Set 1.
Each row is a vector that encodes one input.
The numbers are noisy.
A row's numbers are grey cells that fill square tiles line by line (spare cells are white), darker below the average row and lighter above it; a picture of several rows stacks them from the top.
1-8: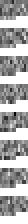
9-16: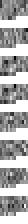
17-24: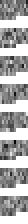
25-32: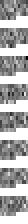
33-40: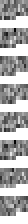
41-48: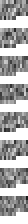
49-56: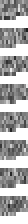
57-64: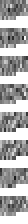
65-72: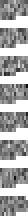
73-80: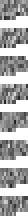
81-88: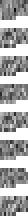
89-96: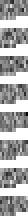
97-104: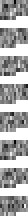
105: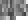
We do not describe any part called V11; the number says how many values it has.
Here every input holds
either one of 4 labels, or a true/false value and a value of V11.
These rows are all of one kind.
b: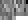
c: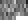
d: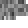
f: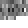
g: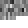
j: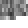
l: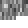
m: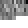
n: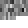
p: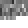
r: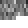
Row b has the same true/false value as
c, l, m and r.
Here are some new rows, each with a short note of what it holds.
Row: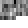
one of 4 labels
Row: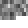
a true/false value and a value of V11
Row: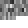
a true/false value and a value of V11
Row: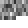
one of 4 labels
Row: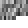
one of 4 labels
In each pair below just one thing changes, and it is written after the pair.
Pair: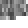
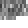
the value of V11
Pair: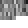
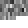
the true/false value
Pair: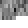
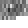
the true/false value
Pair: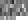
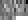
the true/false value
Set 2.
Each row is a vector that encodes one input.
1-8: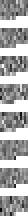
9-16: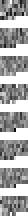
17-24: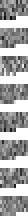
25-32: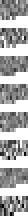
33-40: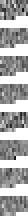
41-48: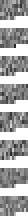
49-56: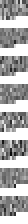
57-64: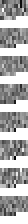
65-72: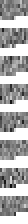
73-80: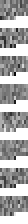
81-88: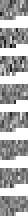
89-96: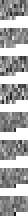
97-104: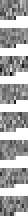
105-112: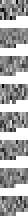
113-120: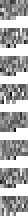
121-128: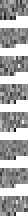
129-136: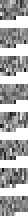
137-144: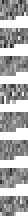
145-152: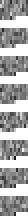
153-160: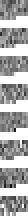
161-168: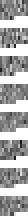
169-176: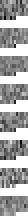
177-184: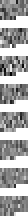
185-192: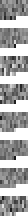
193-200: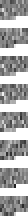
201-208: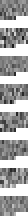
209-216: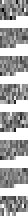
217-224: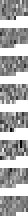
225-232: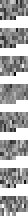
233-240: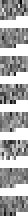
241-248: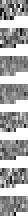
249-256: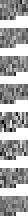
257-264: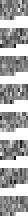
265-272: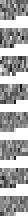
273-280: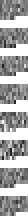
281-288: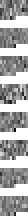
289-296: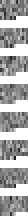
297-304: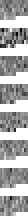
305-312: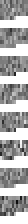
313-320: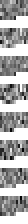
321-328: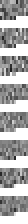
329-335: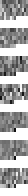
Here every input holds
a list of up to three points on a 7-point line.
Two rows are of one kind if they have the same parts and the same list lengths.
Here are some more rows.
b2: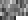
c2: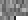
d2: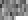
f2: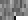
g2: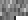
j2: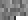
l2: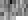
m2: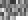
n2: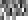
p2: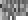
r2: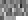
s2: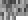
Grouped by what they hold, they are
b2, c2, f2, g2, j2
d2
l2, m2, n2, r2, s2
p2

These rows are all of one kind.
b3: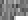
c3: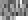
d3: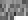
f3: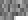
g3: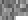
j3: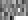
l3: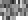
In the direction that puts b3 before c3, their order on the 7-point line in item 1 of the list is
l3, b3, g3, f3, c3, j3, d3.
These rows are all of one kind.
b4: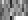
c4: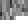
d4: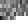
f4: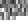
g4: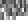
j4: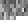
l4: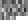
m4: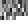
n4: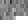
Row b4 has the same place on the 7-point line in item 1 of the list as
d4 and m4.
